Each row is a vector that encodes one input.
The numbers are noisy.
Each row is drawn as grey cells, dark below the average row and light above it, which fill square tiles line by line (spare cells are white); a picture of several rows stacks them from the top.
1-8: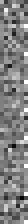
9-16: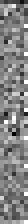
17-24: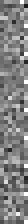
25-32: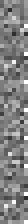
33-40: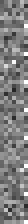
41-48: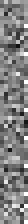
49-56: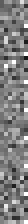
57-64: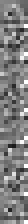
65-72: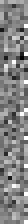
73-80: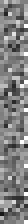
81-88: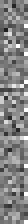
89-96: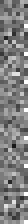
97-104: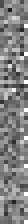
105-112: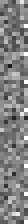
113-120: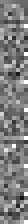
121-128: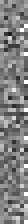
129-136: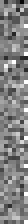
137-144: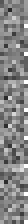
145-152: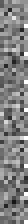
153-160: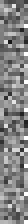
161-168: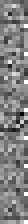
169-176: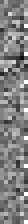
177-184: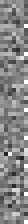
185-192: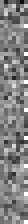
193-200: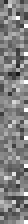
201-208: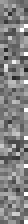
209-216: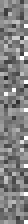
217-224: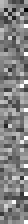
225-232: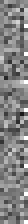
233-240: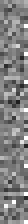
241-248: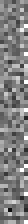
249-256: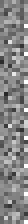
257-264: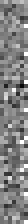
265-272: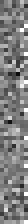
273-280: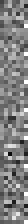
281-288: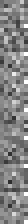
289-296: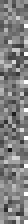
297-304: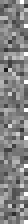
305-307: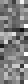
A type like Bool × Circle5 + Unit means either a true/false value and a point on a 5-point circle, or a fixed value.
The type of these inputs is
Line16.
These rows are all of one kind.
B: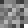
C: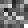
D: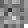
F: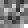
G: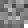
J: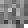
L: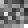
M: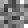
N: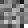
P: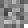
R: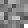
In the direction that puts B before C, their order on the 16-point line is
N, B, P, D, R, G, C, M, J, L, F.
